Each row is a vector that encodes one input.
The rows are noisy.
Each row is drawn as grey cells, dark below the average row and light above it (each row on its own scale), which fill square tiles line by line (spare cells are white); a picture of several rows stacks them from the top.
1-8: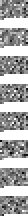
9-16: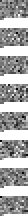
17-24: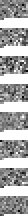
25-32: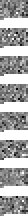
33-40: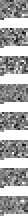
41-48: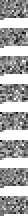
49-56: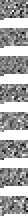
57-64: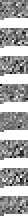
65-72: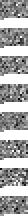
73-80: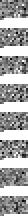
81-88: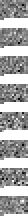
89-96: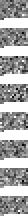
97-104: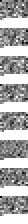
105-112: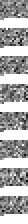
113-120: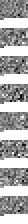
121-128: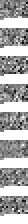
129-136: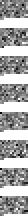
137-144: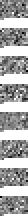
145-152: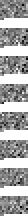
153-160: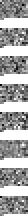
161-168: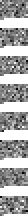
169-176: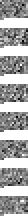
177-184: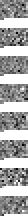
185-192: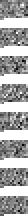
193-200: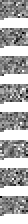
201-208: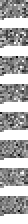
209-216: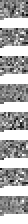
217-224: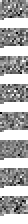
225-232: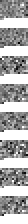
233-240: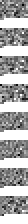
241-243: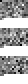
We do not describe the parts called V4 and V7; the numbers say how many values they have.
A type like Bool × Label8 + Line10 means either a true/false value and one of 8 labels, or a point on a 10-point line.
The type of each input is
(Line6 + V7) × V4 + Line8.
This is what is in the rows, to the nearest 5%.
About 30% of them hold a point on an 8-point line. The rest hold a value of V4, together with either a point on a 6-point line, or a value of V7.
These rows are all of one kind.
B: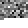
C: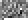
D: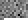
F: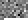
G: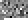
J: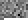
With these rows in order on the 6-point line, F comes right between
B and D.
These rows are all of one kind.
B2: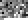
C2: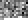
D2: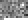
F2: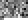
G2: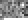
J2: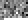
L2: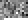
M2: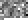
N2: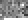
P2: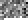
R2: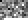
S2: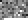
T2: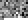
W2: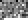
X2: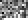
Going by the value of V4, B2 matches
R2, S2, W2 and X2.
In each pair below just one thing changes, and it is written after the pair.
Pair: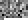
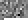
the value of V4
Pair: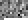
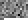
the value of V4
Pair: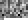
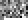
the place on the 6-point line
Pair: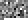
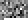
the place on the 6-point line
